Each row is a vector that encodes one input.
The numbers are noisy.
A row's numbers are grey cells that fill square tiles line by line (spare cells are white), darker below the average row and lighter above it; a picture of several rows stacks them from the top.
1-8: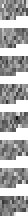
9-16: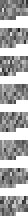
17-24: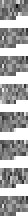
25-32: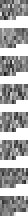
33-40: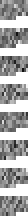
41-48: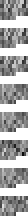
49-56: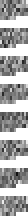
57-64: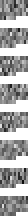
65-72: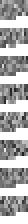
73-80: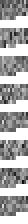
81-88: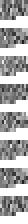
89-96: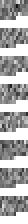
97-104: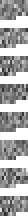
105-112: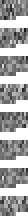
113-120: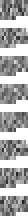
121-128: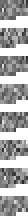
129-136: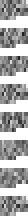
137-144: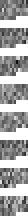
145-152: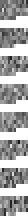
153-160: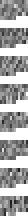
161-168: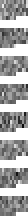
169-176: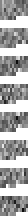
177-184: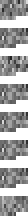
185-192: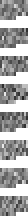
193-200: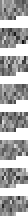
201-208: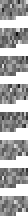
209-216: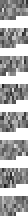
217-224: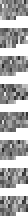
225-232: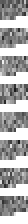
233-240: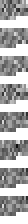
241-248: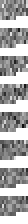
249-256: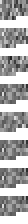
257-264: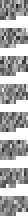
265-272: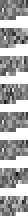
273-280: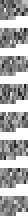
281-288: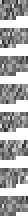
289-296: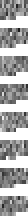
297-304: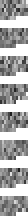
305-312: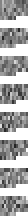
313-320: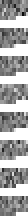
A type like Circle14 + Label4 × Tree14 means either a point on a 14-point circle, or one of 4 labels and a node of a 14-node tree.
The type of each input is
Bool × Bool × Bool × Bool + Circle6 + Circle15.
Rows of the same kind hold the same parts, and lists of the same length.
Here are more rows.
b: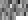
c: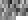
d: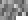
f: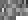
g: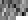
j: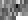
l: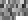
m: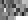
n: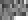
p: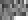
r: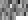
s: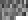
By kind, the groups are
b, c, d, f, g, m, n, p, r, s
j
l

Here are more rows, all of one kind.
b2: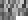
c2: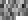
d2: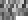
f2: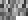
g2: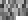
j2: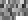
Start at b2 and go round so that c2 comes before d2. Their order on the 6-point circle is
b2, f2, g2, c2, j2, d2.
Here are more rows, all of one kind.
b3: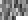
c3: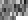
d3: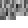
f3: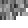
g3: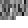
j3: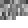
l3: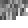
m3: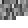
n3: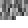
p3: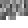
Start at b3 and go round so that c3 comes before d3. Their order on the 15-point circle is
b3, n3, g3, c3, d3, p3, f3, l3, j3, m3.
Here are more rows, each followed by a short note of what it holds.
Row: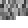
a point on a 6-point circle
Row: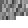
four true/false values
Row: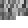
a point on a 6-point circle
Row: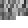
a point on a 6-point circle
